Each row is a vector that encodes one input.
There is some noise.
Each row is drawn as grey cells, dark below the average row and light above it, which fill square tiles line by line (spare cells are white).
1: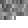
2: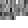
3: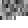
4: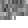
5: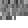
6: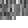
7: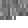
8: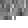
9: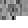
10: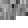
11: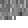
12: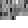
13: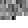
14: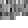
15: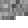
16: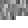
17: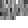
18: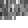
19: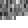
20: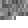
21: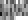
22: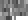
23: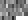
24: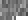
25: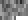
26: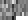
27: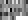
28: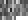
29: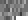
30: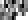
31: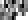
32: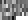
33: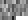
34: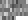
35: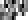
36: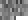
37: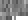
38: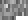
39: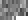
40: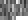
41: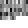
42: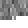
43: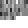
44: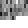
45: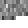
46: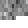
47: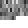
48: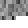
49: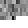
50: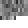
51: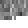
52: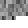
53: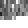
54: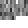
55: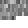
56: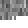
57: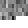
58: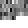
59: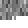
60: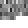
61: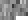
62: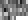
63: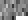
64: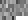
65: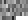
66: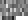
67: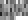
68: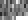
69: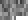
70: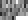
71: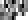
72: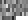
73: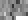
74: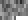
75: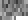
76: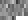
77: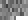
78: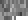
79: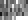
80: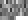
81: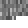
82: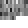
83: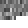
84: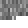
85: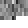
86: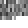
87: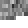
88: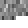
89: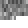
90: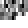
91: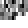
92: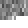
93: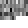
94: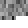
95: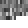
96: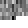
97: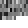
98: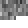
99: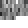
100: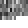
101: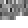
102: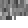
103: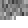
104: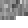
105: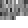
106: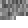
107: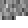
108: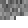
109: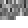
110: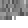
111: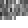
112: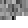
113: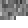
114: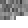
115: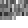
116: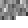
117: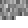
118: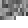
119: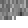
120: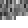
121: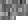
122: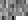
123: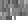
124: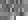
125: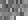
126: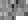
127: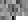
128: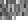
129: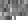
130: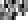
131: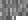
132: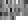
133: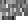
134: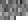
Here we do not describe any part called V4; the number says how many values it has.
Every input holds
a list of up to two items, each a true/false value and a value of V4.
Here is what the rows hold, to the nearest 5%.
All of them are lists of up to two items, each a true/false value and a value of V4: about 5% are empty, 30% hold one and 65% two.
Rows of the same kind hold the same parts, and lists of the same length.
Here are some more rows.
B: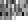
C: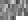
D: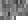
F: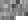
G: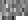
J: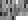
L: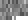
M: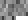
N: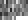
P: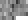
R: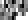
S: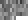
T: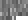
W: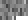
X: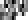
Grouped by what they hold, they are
B, J, N
C, D, F, G, L, M, P, S, T, W
R, X

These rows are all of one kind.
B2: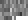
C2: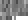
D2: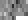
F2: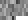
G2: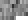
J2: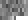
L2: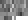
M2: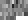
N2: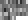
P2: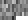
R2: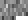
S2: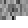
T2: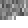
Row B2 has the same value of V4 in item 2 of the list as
F2, G2 and N2.
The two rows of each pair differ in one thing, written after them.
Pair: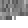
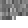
the value of V4 in item 1 of the list
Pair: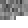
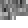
the value of V4 in item 1 of the list
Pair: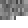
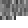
the true/false value in item 2 of the list
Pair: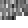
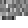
the value of V4 in item 2 of the list
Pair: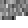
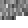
the value of V4 in item 2 of the list
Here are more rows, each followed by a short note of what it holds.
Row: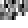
the empty list
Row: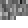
a list of two items
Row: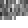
a list of one item
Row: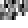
the empty list
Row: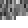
a list of one item
